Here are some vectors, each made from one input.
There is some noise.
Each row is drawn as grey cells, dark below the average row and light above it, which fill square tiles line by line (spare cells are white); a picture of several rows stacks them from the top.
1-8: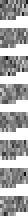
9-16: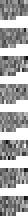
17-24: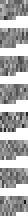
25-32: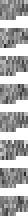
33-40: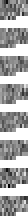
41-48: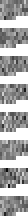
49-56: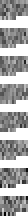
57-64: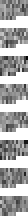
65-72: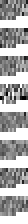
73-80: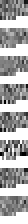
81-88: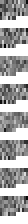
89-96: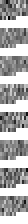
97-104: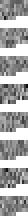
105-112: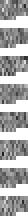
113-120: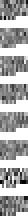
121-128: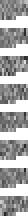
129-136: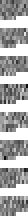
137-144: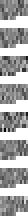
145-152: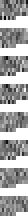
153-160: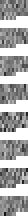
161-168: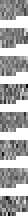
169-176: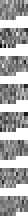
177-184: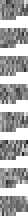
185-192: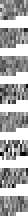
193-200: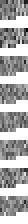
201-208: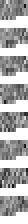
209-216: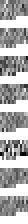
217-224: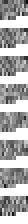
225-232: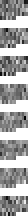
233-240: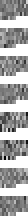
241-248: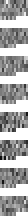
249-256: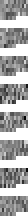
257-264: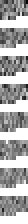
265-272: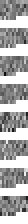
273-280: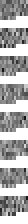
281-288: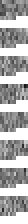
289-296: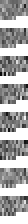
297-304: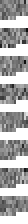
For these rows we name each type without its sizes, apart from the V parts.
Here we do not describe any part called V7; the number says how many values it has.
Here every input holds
a list of items, each a true/false value and a value of V7.
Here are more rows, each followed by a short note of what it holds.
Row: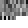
a list of one item
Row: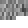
a list of two items
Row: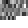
a list of one item
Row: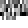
the empty list
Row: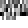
the empty list
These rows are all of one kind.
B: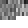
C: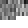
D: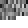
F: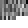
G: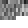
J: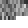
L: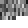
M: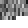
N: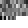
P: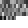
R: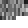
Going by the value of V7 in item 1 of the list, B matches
C, G and J.
